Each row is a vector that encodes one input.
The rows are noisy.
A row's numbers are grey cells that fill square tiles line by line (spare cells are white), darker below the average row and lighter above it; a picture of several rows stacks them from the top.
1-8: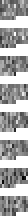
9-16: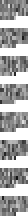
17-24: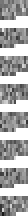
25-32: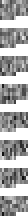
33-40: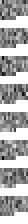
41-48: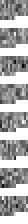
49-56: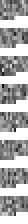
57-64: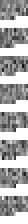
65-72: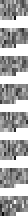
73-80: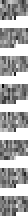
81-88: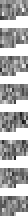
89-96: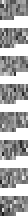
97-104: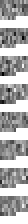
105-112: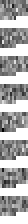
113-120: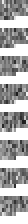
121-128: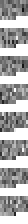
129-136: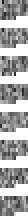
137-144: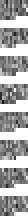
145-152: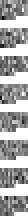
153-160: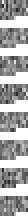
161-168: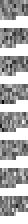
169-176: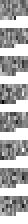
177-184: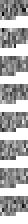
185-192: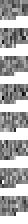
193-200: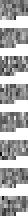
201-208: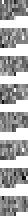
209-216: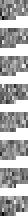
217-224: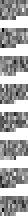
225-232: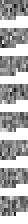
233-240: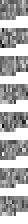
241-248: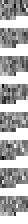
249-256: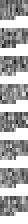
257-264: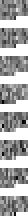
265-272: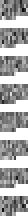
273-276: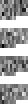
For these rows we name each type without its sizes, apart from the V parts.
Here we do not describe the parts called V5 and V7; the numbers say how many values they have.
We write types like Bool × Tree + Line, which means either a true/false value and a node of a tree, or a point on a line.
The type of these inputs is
(Bool × V5 + V7) × Line.
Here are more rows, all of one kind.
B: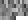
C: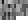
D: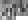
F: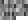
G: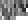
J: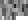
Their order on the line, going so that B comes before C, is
G, D, J, B, F, C.
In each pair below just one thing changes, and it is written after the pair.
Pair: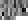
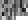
the true/false value
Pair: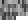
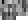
the value of V5
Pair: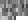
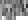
the place on the line
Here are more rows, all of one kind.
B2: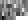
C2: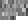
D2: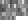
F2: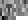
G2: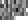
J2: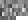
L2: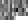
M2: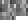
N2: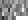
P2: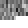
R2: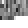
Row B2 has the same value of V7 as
G2 and R2.
